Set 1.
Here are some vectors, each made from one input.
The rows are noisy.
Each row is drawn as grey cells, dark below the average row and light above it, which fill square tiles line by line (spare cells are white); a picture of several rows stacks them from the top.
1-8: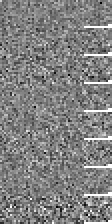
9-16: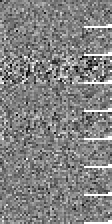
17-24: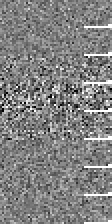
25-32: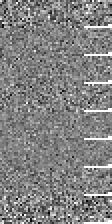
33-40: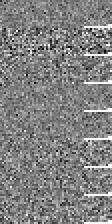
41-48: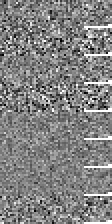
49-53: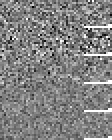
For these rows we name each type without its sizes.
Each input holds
a label.
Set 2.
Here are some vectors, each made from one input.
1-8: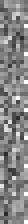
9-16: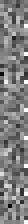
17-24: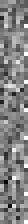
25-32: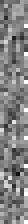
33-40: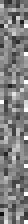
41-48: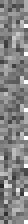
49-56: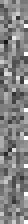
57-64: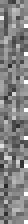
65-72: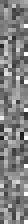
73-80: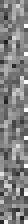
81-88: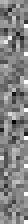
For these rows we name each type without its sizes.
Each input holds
a point on a line.
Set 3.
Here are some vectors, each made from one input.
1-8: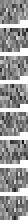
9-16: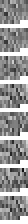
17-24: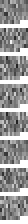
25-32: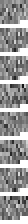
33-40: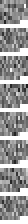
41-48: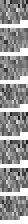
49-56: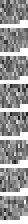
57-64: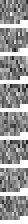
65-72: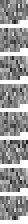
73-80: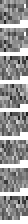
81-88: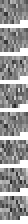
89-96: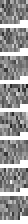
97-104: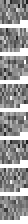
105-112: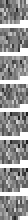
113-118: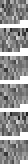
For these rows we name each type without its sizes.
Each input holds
a point on a circle.
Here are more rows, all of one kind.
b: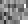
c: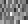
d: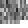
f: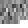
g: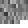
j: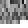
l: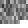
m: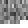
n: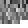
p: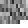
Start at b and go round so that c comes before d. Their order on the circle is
b, g, c, n, j, p, m, d, l, f.
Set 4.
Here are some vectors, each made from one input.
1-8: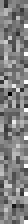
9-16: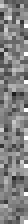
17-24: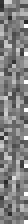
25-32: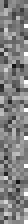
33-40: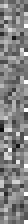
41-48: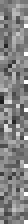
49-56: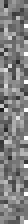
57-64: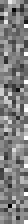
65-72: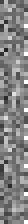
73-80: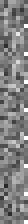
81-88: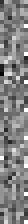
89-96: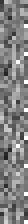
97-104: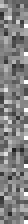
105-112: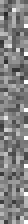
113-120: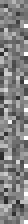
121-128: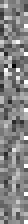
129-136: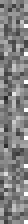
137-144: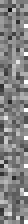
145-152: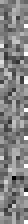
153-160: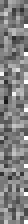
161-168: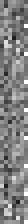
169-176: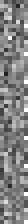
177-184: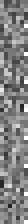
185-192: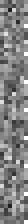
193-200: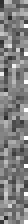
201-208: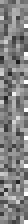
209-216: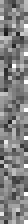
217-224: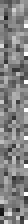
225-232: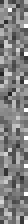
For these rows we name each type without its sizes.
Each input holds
a point on a line.
